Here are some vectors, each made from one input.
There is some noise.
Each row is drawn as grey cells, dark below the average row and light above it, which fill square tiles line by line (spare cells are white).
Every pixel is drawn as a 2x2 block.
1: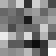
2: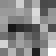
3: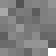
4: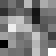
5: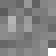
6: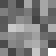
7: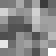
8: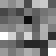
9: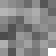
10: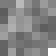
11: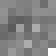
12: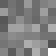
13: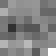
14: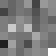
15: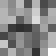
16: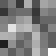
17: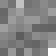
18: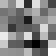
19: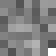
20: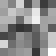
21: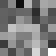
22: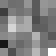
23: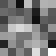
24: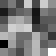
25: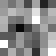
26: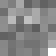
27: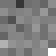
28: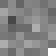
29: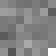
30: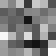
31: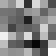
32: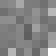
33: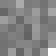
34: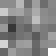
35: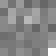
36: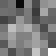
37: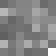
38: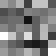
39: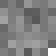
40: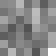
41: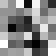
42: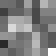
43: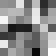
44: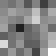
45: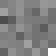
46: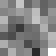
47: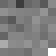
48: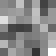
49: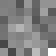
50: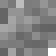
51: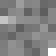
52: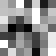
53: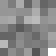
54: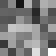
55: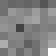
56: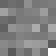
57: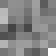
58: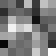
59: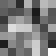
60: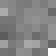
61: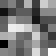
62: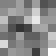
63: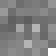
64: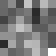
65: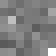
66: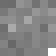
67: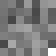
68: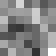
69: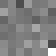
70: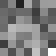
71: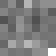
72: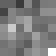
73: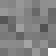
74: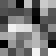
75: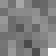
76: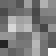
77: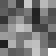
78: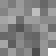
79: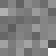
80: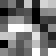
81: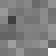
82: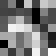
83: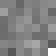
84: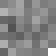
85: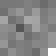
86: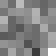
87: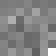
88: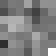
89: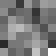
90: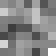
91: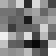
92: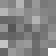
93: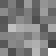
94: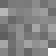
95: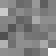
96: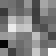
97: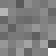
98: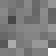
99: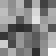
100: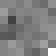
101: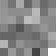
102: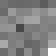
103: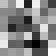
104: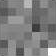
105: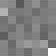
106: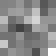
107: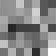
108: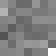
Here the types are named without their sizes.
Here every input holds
either a fixed value, or a label and a true/false value.
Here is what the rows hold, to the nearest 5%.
About 10% of them hold a fixed value. The rest hold a label and a true/false value.
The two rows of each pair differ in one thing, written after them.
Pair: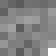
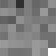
the true/false value
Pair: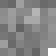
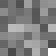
the true/false value
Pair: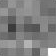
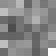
the label
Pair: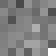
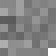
the label
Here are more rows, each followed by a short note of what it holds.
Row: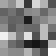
a fixed value
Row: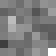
a label and a true/false value
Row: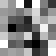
a fixed value
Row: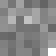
a label and a true/false value
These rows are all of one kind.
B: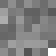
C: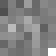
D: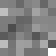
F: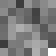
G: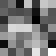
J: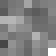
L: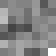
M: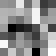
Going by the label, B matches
J and L.
